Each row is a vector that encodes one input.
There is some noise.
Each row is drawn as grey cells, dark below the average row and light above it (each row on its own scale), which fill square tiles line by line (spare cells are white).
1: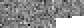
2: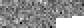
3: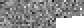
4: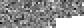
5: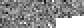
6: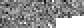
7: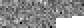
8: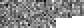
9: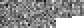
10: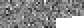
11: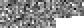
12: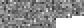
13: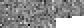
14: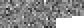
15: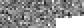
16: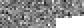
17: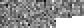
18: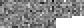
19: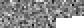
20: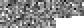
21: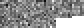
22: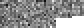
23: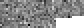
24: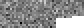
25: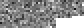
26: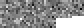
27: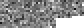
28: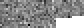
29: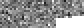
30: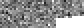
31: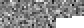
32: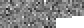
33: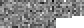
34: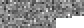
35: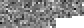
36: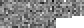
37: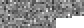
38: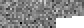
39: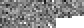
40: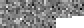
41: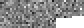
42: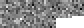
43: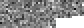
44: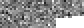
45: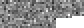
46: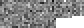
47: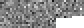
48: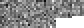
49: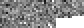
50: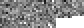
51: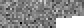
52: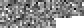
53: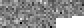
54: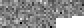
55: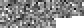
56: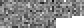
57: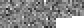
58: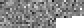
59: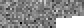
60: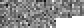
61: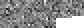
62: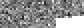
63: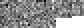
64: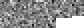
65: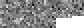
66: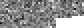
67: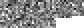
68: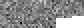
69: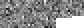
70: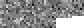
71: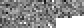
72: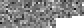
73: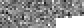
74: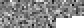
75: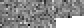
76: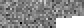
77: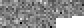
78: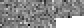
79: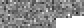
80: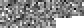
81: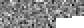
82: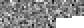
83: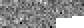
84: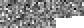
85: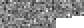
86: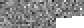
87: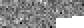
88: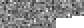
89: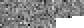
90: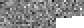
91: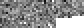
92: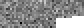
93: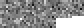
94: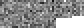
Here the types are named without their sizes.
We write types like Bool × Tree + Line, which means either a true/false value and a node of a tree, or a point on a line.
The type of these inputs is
Bool × Bool × Bool + Line.
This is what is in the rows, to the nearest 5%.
About 45% of them hold a point on a line. The rest hold three true/false values.
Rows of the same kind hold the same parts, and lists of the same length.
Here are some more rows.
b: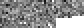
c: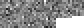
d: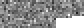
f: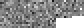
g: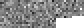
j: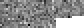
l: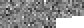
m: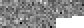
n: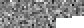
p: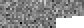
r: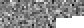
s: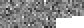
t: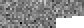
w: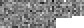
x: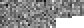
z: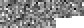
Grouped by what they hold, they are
b, j, x, z
c, d, f, g, l, m, n, p, r, s, t, w

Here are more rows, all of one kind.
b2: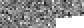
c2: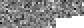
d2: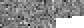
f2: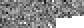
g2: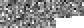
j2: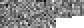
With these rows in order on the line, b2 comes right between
c2 and f2.
